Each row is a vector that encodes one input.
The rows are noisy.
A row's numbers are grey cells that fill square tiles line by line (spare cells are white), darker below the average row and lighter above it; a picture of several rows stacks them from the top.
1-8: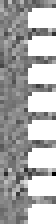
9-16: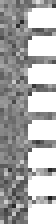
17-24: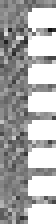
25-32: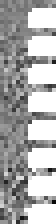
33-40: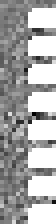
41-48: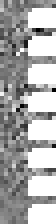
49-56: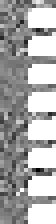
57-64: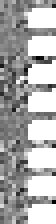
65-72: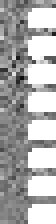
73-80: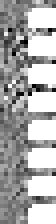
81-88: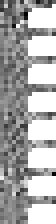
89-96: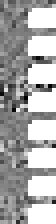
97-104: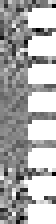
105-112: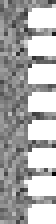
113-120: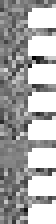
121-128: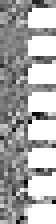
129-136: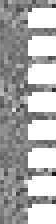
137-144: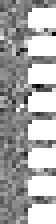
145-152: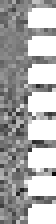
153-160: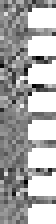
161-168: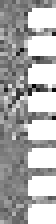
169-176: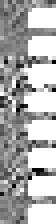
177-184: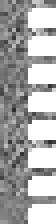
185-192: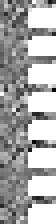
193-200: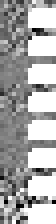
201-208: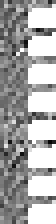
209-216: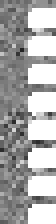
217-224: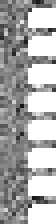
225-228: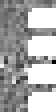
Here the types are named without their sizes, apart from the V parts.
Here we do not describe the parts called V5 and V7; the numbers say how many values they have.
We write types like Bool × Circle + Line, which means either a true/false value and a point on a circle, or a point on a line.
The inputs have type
(Bool × V7 + Label × Label) × (Line + V5).
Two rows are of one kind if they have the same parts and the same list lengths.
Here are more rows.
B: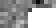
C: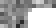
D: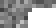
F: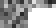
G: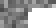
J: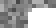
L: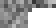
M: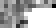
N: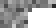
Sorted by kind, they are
B, L
C, G
D, F, M
J, N

